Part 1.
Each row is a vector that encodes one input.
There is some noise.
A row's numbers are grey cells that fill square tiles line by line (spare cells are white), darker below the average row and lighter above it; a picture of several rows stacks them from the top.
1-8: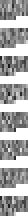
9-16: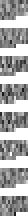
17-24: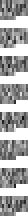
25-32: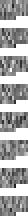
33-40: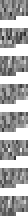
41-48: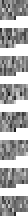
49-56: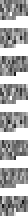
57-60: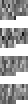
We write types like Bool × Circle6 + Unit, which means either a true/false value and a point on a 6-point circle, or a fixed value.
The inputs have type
Line5 + Tree8.
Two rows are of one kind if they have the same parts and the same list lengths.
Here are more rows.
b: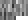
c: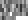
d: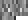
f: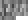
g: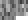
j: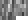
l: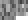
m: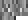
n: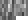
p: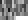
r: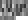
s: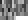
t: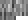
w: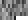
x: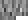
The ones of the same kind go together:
b, d, f, g, j, l, m, n, t, w, x
c, p, r, s

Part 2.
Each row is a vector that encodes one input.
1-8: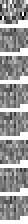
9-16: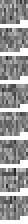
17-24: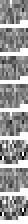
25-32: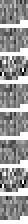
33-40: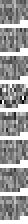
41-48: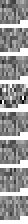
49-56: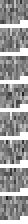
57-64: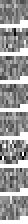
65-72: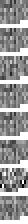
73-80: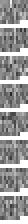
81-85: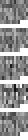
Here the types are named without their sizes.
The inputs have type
List(Line).
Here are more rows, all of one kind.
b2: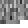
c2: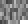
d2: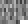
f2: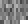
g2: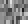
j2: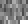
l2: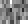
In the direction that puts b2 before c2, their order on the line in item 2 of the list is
l2, f2, b2, d2, g2, j2, c2.
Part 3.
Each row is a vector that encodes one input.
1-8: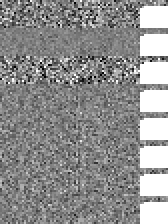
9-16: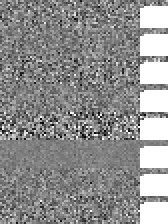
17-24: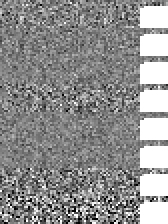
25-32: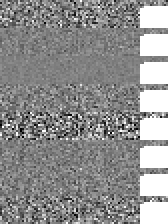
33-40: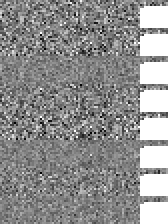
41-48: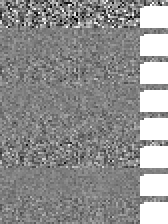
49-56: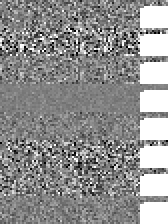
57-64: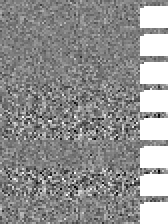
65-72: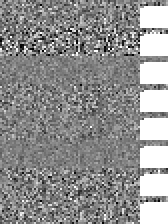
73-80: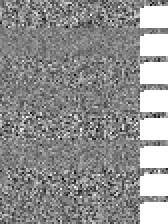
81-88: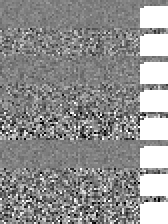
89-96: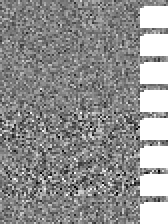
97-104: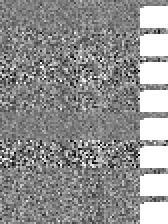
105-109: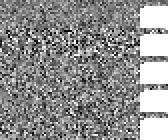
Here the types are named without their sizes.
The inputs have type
(Circle + Unit) × Tree.
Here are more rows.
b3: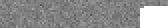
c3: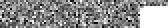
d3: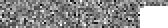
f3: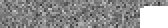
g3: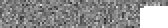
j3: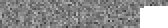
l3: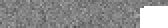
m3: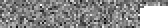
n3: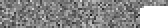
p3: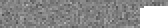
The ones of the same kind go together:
b3, d3, g3, n3, p3
c3, f3, j3, l3, m3

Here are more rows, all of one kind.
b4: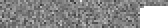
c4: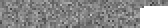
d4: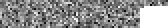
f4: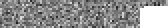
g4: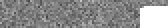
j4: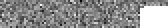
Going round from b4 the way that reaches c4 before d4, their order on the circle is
b4, c4, j4, f4, g4, d4.
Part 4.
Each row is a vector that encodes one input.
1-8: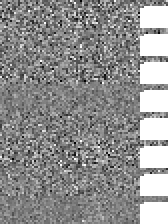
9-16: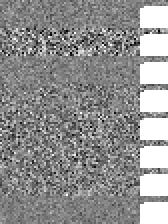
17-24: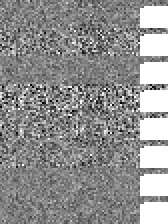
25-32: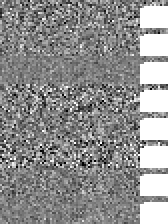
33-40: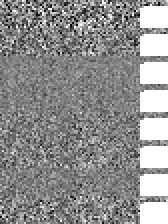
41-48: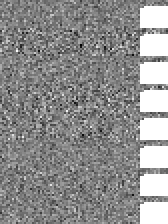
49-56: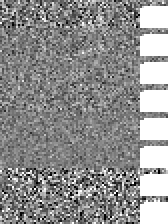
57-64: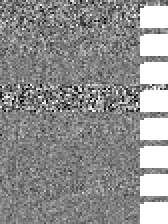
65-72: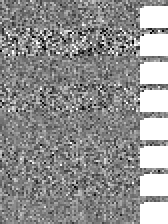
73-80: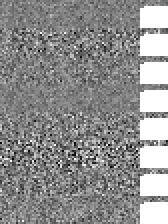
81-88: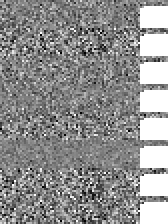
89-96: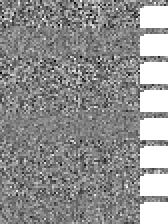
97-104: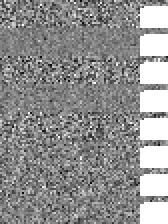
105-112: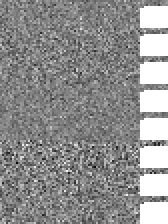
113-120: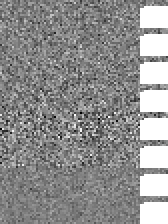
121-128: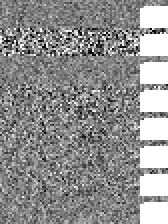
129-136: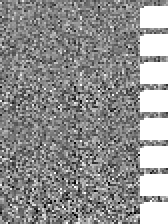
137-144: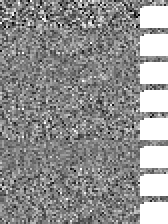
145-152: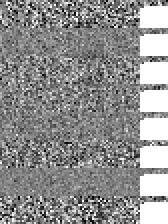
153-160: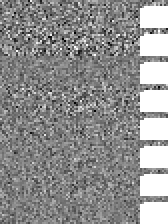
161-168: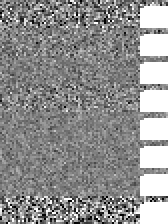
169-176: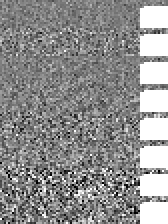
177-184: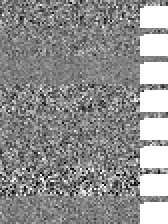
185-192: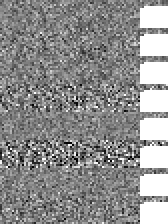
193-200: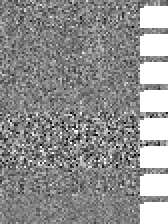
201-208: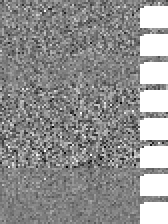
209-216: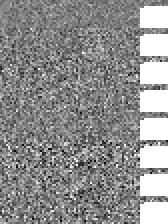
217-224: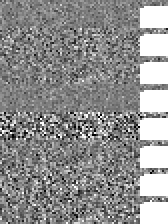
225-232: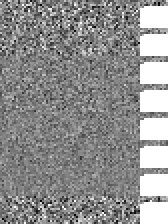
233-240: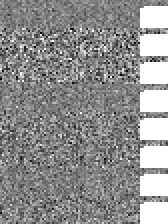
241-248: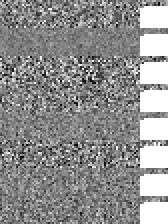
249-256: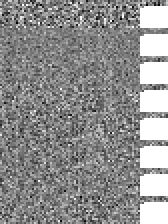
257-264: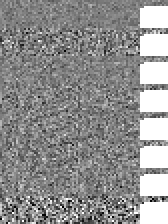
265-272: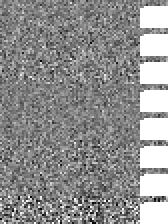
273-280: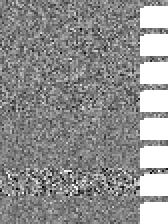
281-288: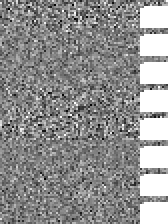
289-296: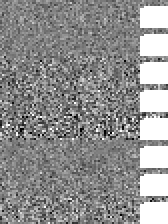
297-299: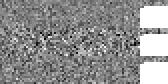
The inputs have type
Circle13 + Tree11.
